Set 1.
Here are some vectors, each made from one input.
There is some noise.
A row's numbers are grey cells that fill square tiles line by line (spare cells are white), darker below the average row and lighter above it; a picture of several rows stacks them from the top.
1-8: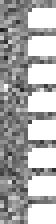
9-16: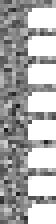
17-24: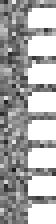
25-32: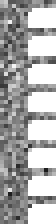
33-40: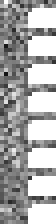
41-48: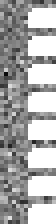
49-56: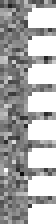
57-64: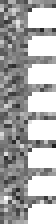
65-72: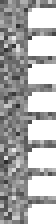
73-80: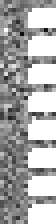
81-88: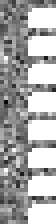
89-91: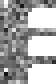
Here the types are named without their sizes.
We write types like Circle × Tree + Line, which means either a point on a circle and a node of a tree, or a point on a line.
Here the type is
Tree.
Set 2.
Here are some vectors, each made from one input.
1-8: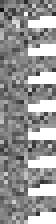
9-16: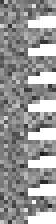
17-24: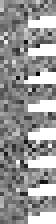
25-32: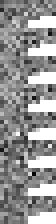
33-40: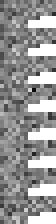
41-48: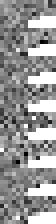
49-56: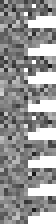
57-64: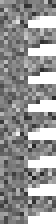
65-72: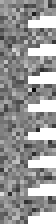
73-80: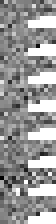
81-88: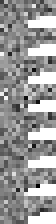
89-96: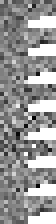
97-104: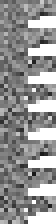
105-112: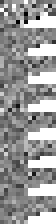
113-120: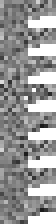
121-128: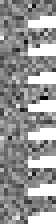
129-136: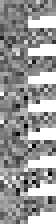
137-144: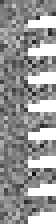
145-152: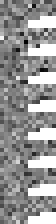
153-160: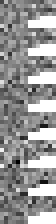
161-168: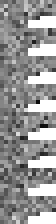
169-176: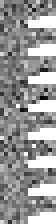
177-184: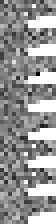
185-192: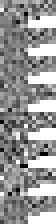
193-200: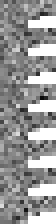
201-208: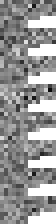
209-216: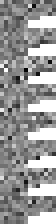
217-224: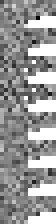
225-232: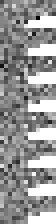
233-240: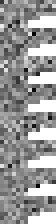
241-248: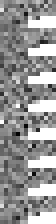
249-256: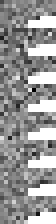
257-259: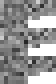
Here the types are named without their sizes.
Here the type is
Label.
